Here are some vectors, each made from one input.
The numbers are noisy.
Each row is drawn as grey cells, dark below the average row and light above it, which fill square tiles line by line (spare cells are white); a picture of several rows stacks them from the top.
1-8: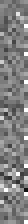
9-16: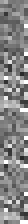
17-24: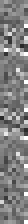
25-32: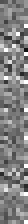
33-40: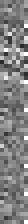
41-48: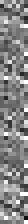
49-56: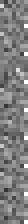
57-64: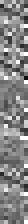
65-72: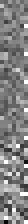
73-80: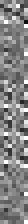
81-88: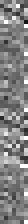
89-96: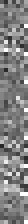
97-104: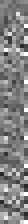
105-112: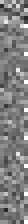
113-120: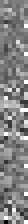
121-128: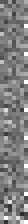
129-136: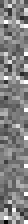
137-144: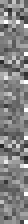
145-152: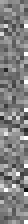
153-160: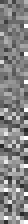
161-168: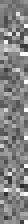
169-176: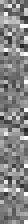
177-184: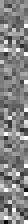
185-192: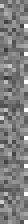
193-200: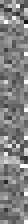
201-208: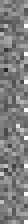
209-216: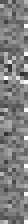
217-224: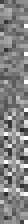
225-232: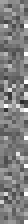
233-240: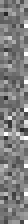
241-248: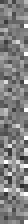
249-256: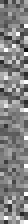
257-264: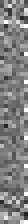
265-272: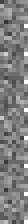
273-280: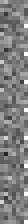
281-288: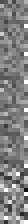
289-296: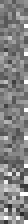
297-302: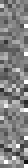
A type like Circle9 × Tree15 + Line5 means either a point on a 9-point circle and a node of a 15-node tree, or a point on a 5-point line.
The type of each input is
Bool × (Tree10 + Unit) + Line6.
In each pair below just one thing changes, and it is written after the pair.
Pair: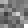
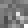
the true/false value
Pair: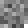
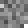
the true/false value
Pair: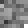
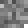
the node of the tree
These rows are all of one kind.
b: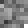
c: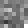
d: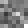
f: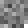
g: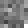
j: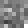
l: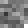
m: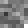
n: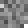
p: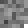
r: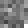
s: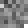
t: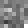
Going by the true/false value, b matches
n, p and s.
